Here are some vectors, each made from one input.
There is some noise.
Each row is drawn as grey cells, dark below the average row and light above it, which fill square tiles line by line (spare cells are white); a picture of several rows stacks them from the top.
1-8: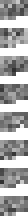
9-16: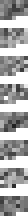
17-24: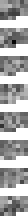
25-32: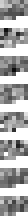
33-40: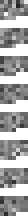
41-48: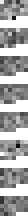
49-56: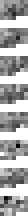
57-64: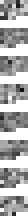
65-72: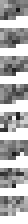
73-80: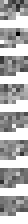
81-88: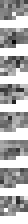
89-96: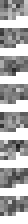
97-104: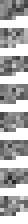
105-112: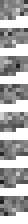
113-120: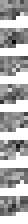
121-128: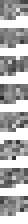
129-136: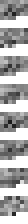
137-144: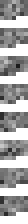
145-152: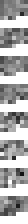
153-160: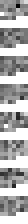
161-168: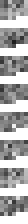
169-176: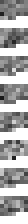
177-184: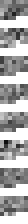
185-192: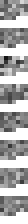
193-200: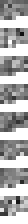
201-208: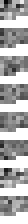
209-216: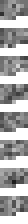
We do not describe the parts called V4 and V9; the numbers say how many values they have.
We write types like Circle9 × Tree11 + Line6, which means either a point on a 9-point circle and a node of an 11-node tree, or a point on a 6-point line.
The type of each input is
Label11 + (Line11 + V4) × V9.
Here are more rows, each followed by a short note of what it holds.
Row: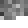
a point on an 11-point line and a value of V9
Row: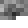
a value of V4 and a value of V9
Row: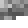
a value of V4 and a value of V9
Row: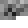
a value of V4 and a value of V9
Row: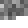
a value of V4 and a value of V9
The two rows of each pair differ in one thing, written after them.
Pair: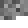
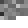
the value of V9
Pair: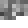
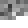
the value of V9
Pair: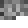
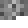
the value of V9
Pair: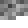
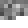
the value of V9
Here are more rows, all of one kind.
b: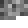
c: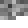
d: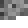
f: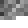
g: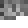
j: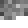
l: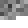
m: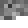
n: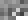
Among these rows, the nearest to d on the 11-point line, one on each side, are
b and f.
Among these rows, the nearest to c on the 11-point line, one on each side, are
m and n.
